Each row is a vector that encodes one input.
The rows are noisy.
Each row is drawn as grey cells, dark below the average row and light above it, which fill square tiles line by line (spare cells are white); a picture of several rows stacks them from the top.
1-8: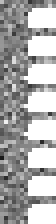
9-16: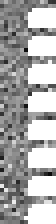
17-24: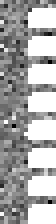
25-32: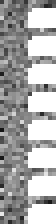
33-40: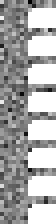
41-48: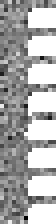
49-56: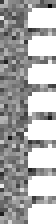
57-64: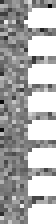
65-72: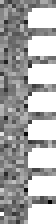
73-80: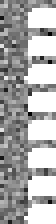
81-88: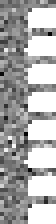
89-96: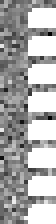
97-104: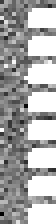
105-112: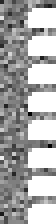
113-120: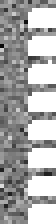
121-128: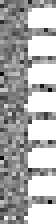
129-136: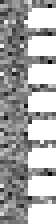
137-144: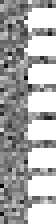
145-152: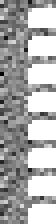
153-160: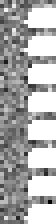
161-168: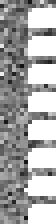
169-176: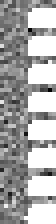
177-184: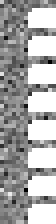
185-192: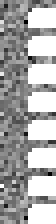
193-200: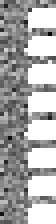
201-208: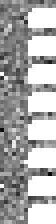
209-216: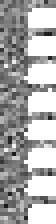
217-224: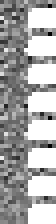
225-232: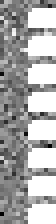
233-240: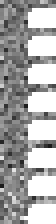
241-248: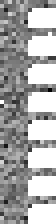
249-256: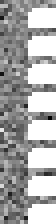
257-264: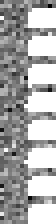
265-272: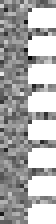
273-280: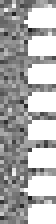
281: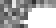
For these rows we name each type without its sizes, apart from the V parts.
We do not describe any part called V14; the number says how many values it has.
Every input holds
a label and a value of V14, together with either a label, or a point on a line.
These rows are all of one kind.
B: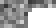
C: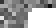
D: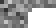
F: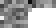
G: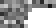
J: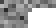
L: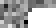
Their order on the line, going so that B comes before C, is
J, F, D, G, B, C, L.
